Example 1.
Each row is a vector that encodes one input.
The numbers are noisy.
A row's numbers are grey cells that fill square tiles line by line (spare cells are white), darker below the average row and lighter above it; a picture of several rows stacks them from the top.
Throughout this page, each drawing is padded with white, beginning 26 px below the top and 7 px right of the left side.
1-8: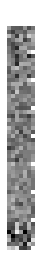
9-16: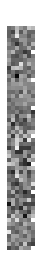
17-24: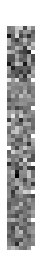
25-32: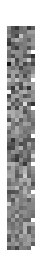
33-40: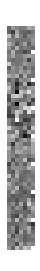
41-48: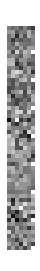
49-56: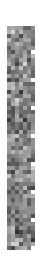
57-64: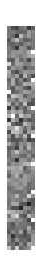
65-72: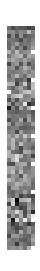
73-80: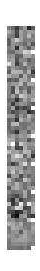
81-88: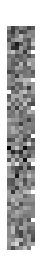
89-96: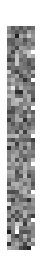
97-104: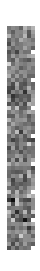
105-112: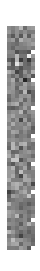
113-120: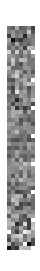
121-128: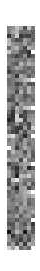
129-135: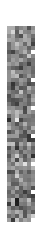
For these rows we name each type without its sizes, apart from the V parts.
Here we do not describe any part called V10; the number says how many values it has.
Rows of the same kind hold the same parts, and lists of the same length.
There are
2 kinds of row.
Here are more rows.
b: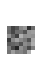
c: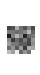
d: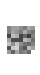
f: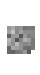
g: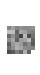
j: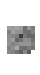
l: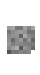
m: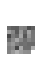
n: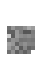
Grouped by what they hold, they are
b, c, m
d, f, g, j, l, n

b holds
a point on a line and a true/false value.
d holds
a value of V10.
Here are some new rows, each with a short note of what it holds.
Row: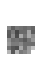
a point on a line and a true/false value
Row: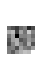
a point on a line and a true/false value
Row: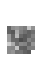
a value of V10
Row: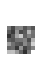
a point on a line and a true/false value
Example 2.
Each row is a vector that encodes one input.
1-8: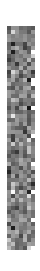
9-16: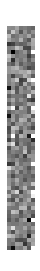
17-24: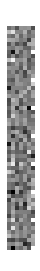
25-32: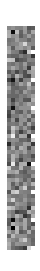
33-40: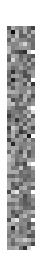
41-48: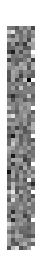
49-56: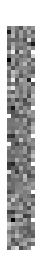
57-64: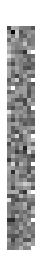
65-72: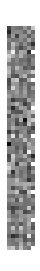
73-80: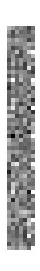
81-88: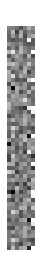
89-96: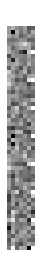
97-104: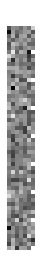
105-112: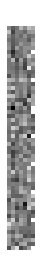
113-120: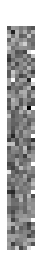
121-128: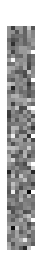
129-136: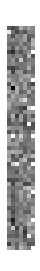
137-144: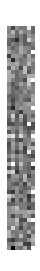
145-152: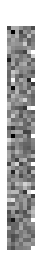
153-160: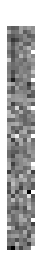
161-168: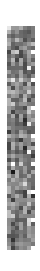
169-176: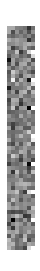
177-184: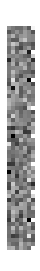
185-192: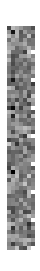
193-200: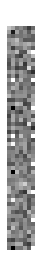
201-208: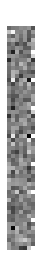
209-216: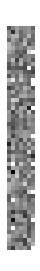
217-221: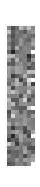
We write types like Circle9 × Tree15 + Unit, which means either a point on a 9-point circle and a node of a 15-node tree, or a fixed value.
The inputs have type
Bool × Line17 + Line11.
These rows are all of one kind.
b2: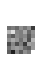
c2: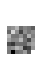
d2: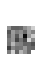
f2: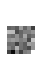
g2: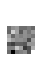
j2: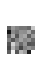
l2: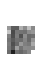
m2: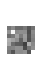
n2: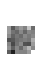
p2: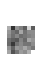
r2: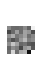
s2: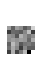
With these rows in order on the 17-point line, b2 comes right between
f2 and m2.
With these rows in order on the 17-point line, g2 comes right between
c2 and m2.
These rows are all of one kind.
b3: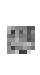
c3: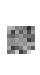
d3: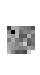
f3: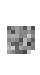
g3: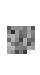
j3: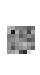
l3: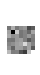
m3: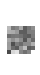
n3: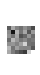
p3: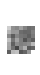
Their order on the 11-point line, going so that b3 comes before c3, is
f3, g3, d3, n3, l3, j3, b3, c3, p3, m3.
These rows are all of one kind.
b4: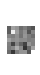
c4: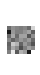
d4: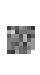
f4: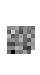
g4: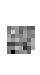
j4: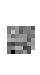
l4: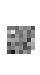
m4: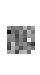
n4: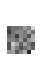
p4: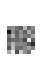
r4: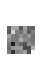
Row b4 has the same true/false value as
c4, d4, p4 and r4.
